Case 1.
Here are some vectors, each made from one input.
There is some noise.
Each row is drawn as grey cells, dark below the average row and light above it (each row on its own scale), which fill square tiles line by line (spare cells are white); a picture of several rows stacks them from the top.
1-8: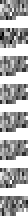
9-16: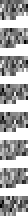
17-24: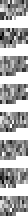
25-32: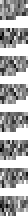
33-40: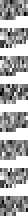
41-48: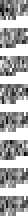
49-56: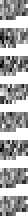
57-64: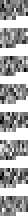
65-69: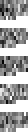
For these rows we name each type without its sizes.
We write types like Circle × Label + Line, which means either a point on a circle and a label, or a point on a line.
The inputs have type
Circle.
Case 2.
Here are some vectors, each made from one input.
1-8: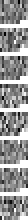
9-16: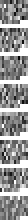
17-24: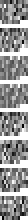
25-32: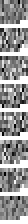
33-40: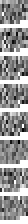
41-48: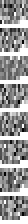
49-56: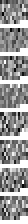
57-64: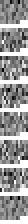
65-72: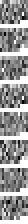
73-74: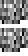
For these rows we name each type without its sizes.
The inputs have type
Bool × Bool × Bool × Bool.
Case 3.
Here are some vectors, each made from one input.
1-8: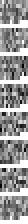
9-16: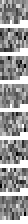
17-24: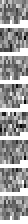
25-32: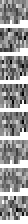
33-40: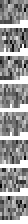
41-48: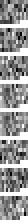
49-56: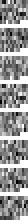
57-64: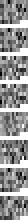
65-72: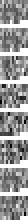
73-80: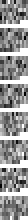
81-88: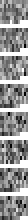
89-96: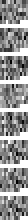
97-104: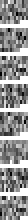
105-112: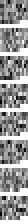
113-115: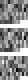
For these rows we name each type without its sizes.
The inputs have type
Line.
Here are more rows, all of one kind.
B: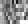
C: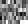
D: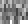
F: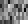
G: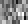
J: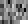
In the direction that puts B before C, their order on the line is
F, J, G, B, D, C.
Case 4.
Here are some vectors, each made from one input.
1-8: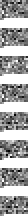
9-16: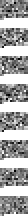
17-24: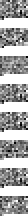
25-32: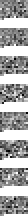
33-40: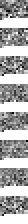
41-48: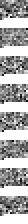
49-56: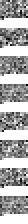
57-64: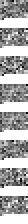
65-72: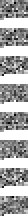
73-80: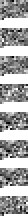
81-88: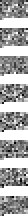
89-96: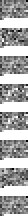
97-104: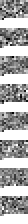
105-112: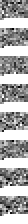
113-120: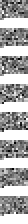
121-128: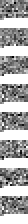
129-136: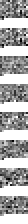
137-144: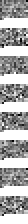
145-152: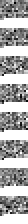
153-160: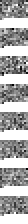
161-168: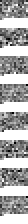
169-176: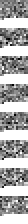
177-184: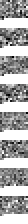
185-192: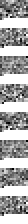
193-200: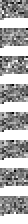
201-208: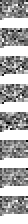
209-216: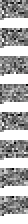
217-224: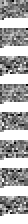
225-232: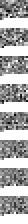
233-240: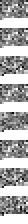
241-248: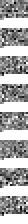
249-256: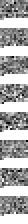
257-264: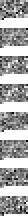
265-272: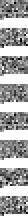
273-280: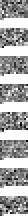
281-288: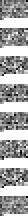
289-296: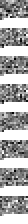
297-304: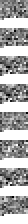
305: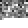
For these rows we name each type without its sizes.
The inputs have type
Tree.
